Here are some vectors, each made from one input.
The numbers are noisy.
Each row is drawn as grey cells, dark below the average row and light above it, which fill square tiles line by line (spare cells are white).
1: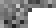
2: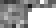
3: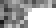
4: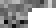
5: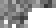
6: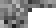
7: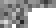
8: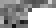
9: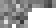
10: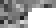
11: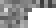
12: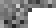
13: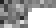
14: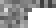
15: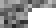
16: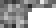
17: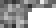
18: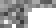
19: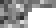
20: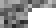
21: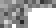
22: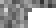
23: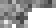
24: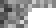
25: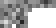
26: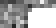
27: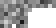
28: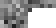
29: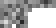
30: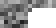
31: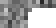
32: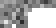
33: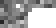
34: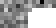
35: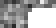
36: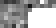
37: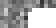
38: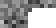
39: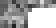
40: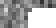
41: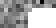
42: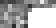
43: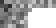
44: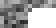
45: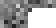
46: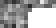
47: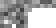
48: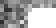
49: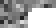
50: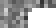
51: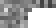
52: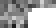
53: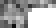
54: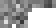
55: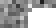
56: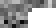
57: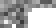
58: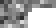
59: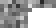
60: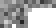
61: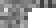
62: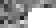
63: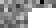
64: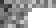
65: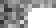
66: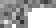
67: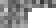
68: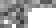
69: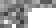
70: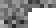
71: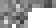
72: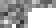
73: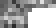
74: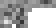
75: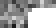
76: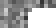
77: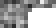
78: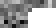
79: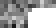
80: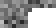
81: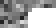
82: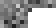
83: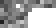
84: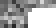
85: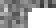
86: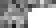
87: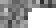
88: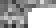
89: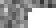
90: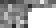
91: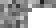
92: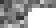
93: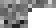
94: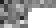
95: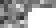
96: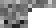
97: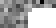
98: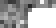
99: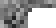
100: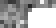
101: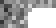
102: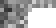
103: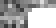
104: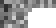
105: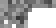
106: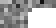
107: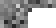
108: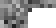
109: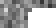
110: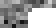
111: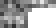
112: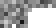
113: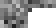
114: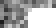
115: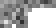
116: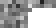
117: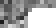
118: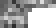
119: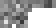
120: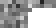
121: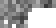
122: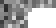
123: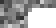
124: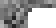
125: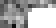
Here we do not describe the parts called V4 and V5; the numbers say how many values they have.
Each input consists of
a value of V5, together with either one of 6 labels, or a true/false value and a value of V4.
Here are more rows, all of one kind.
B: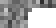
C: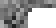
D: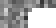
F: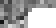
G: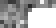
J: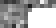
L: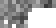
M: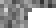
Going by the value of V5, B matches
D and M.
